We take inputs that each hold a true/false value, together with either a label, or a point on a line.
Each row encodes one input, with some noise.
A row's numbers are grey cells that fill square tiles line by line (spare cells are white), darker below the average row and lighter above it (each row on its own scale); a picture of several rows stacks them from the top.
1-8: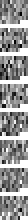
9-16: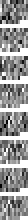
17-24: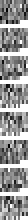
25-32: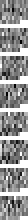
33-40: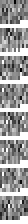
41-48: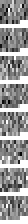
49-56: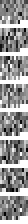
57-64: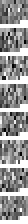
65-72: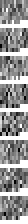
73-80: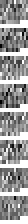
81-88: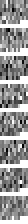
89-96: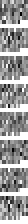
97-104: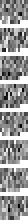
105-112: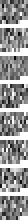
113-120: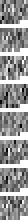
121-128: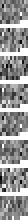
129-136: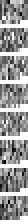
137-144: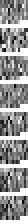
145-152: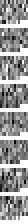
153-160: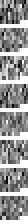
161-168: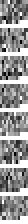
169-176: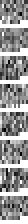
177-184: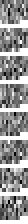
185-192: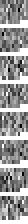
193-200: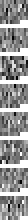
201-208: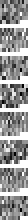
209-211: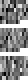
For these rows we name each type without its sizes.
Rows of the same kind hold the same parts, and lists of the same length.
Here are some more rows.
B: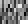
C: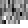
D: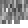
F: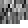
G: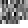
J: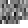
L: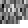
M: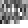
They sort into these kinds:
B, C, F
D, G, J, L, M

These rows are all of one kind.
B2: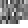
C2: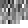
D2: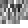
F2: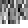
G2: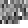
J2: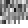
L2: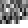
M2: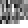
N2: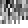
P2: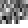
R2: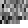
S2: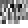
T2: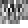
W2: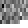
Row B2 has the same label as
D2, G2, S2 and T2.
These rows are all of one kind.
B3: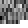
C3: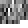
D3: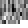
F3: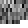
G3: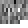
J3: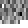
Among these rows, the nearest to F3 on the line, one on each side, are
B3 and C3.
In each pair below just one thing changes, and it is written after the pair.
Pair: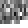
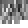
the true/false value
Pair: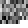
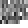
the label
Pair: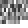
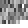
the label
